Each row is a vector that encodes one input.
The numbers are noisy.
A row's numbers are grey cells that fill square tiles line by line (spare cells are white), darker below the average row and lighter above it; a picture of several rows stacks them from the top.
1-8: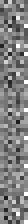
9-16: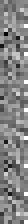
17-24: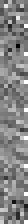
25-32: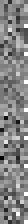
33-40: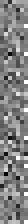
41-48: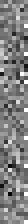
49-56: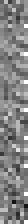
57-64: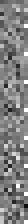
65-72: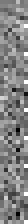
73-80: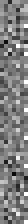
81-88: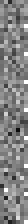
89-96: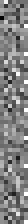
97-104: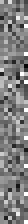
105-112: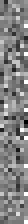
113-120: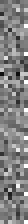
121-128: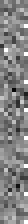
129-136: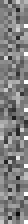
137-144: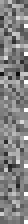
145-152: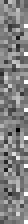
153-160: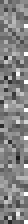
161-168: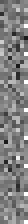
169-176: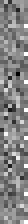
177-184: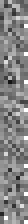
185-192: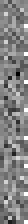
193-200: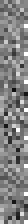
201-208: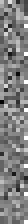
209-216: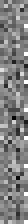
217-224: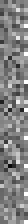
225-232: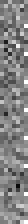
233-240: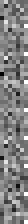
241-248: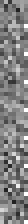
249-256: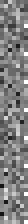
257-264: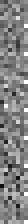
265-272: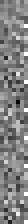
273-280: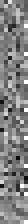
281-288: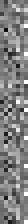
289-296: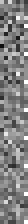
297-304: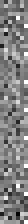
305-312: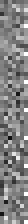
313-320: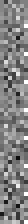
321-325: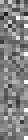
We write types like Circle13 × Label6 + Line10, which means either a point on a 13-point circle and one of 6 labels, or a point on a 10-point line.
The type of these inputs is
Line15 × List2(Line7).
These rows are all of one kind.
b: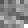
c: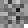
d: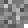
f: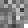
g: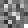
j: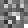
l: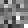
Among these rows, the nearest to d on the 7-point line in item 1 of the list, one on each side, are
c and g.
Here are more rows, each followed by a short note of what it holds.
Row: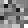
a point on a 15-point line, together with the empty list
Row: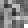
a point on a 15-point line, together with the empty list
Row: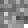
a point on a 15-point line, together with a list of one item
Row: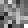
a point on a 15-point line, together with the empty list
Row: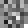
a point on a 15-point line, together with a list of two items
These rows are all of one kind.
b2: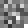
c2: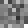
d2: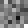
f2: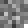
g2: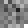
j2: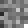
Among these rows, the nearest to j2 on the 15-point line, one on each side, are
f2 and g2.
